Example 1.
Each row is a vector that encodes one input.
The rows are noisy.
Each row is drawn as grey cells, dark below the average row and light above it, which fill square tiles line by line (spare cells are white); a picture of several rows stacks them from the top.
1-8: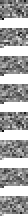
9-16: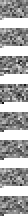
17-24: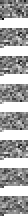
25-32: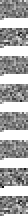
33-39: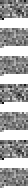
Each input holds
a point on a 5-point line.
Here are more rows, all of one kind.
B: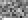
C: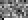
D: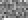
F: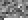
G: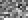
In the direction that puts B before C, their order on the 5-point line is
G, B, D, F, C.
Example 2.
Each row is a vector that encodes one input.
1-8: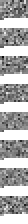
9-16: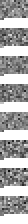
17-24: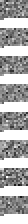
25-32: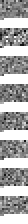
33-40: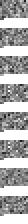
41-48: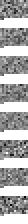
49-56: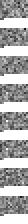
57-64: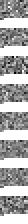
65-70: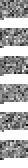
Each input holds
a point on a 9-point circle.
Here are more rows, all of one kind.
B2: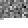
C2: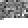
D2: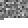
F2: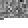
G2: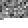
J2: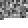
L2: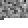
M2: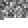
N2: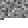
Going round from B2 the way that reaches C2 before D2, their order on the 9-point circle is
B2, C2, D2, G2, M2, J2, L2, N2, F2.
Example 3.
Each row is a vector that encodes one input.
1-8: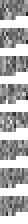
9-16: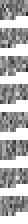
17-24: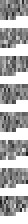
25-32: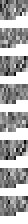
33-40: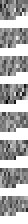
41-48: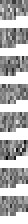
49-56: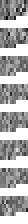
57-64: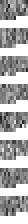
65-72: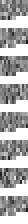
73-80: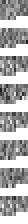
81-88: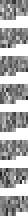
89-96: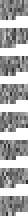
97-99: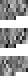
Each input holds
a point on a 15-point line.
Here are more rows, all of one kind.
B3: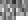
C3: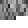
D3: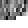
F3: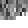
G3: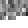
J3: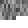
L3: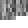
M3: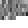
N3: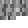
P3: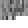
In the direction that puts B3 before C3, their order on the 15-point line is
B3, L3, N3, G3, M3, P3, J3, C3, D3, F3.
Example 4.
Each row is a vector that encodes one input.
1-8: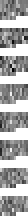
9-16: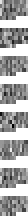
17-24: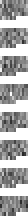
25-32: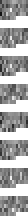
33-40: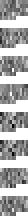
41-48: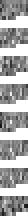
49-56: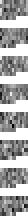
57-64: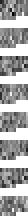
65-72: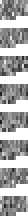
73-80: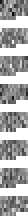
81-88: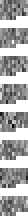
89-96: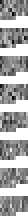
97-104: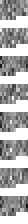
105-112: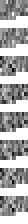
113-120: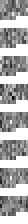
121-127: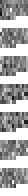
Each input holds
a point on a 9-point line.
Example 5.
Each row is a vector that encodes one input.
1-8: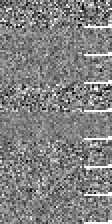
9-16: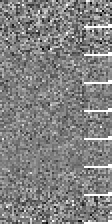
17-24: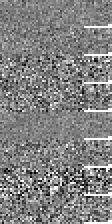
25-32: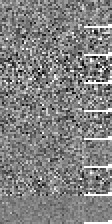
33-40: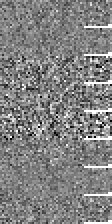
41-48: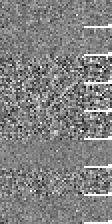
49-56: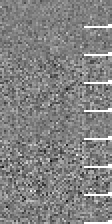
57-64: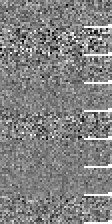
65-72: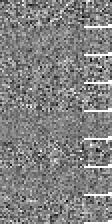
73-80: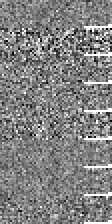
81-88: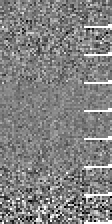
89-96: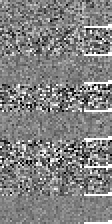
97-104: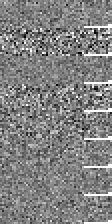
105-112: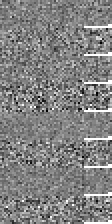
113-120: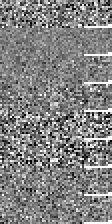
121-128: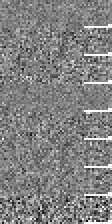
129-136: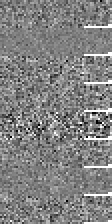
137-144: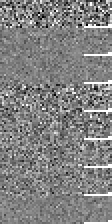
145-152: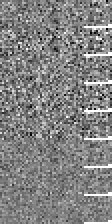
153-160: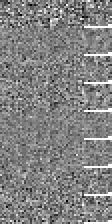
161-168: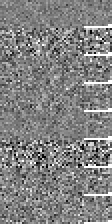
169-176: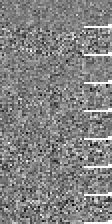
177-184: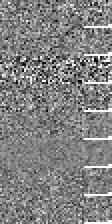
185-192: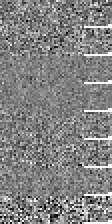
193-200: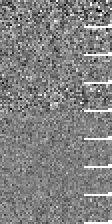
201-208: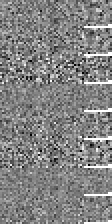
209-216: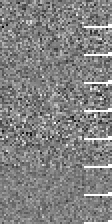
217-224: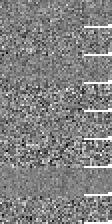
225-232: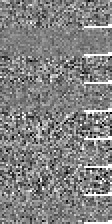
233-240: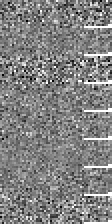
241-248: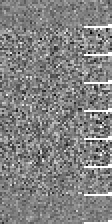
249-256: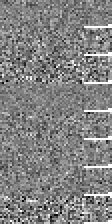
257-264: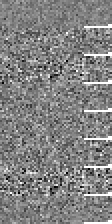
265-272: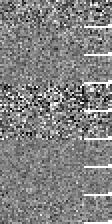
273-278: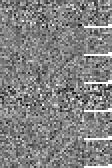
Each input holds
a point on an 11-point line.
